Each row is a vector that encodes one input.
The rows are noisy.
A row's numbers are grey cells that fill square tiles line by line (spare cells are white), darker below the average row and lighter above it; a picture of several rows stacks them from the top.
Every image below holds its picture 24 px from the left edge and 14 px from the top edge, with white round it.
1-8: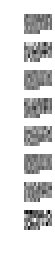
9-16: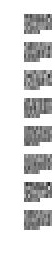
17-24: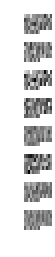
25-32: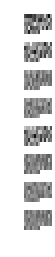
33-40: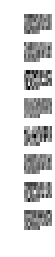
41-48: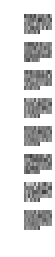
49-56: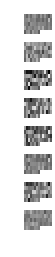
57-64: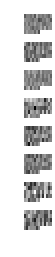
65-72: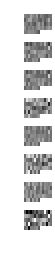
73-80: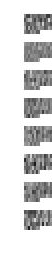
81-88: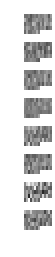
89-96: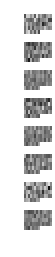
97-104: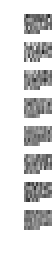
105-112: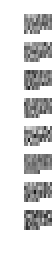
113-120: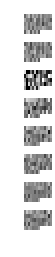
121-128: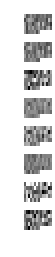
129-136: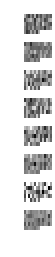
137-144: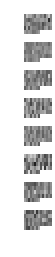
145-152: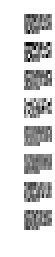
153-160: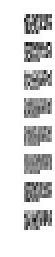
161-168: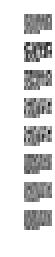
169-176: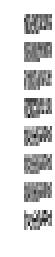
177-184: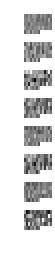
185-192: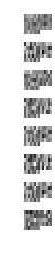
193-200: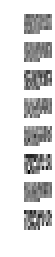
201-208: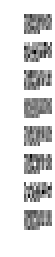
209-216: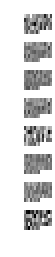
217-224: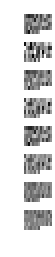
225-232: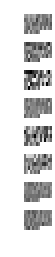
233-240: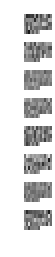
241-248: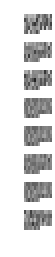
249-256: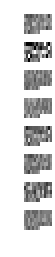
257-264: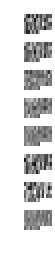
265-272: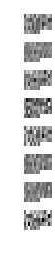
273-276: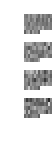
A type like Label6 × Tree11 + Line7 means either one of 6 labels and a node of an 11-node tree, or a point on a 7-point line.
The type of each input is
Bool × Bool × Bool × Bool.
